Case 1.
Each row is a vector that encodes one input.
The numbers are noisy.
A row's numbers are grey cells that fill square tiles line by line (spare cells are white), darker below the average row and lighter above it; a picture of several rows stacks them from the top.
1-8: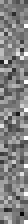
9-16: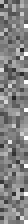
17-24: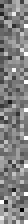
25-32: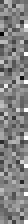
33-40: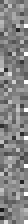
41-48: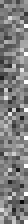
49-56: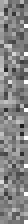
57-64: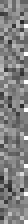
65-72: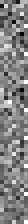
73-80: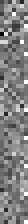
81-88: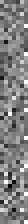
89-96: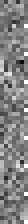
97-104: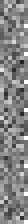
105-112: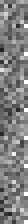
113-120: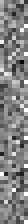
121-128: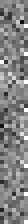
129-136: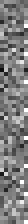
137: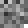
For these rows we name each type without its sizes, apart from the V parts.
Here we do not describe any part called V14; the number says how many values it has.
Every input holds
a label, together with either a point on a line, or a value of V14.
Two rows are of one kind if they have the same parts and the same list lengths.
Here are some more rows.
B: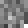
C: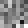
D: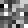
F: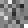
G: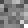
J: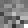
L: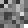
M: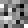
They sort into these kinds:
B, D, F, L, M
C, G, J

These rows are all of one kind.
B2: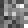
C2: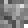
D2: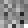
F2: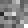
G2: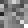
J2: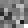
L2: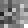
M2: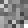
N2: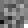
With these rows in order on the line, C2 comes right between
B2 and D2.
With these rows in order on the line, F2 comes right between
B2 and G2.
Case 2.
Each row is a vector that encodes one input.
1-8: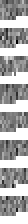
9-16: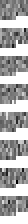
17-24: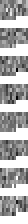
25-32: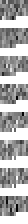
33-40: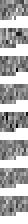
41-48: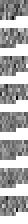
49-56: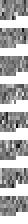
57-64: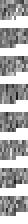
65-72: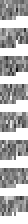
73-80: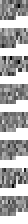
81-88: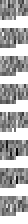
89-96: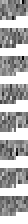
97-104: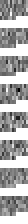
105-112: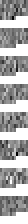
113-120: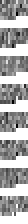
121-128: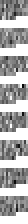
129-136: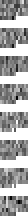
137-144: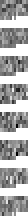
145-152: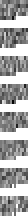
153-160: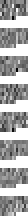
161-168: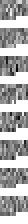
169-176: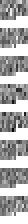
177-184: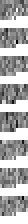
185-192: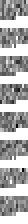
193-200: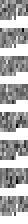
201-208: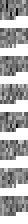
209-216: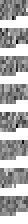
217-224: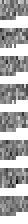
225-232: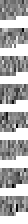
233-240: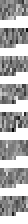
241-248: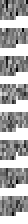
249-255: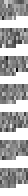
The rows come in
2 kinds.
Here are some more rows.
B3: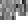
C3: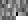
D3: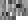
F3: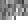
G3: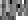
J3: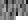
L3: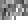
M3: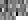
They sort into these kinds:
B3, D3, G3
C3, F3, J3, L3, M3

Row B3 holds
a point on a 10-point circle and a node of an 11-node tree.
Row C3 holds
a point on a 10-point circle and a point on a 15-point line.
